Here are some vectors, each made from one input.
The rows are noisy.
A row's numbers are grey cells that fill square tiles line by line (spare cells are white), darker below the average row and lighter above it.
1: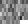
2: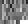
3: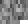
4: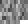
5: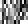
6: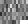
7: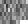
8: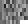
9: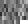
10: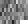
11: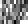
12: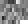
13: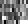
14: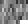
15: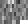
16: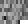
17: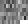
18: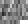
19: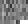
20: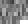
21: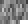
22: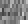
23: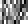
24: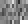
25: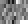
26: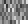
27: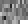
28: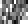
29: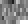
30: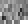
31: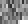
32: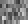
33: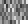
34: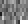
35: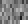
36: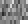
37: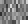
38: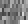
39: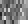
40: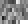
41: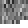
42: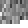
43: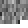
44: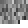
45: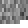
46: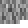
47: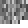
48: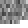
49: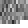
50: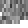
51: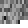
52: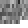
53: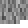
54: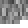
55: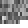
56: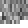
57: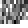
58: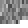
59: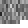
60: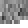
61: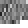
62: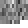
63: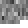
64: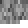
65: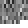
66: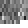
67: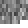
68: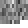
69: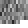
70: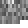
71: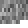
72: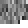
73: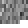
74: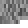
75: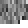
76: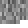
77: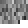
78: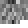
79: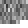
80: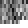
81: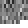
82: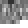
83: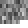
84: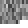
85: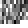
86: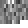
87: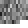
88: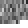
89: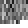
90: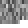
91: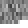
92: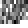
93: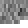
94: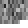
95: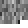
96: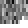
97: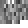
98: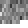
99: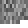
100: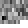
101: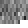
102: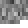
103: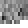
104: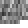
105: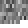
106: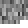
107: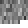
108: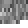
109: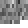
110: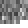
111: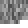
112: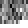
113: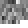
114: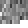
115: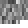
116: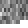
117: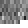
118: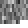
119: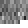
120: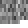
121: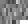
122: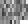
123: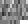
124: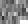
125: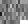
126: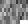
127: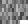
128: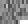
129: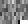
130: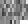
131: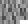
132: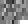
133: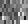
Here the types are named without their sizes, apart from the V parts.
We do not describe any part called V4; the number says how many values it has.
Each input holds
a list of items, each a label and a value of V4.
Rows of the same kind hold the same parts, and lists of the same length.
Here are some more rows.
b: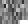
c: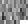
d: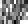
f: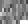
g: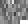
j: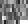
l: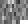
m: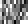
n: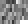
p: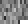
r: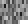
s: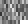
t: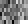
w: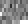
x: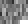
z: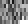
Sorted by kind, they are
b, c, f, n, p, r, w, x, z
d, m
g, j, l, s, t

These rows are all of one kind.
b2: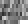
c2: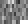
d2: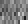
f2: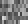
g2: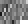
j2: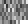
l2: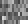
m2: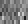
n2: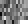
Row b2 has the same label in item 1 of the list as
f2, l2 and n2.
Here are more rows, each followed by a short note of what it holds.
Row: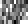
the empty list
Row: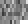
a list of one item
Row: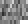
a list of one item
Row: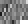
a list of one item
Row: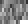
a list of two items
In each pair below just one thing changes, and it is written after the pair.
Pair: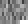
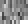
the label in item 1 of the list
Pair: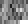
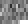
the value of V4 in item 2 of the list
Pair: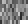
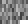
the label in item 2 of the list
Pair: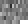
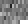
the label in item 2 of the list
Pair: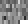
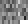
the label in item 2 of the list
